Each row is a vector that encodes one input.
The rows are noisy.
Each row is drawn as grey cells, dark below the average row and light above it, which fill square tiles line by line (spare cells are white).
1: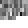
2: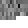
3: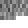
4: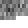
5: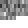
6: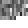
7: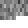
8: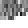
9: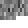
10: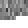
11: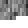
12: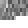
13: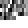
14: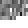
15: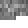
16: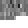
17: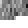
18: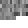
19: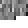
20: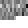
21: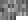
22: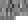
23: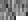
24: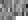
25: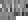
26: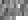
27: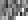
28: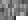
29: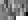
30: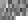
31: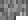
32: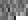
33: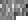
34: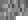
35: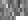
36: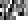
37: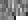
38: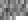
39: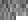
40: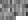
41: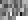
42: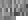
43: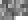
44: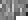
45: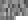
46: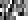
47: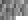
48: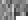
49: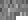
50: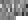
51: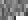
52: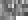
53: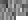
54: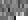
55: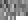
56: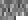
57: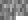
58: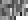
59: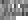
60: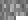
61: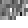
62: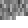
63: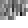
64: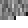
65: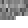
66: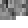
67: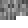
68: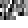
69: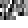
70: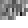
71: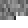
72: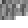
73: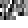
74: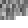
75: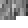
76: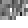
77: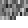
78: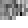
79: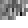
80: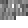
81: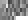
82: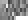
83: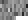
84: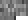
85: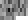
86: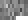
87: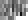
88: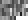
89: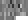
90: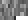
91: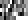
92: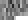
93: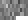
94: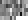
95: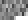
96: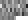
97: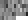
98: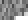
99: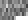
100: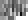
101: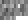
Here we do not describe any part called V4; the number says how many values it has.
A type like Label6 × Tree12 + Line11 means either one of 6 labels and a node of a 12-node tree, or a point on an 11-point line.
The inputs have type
List3(Line5 × V4).
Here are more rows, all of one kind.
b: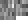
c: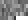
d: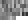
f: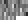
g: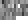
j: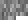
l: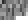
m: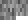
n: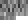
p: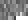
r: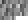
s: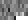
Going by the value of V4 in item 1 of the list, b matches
d, f and g.
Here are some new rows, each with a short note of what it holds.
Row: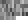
a list of three items
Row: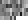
a list of one item
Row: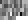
a list of one item
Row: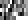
the empty list
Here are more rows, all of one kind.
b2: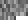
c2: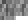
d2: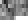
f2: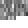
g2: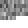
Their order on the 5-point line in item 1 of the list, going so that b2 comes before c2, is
b2, f2, g2, c2, d2.
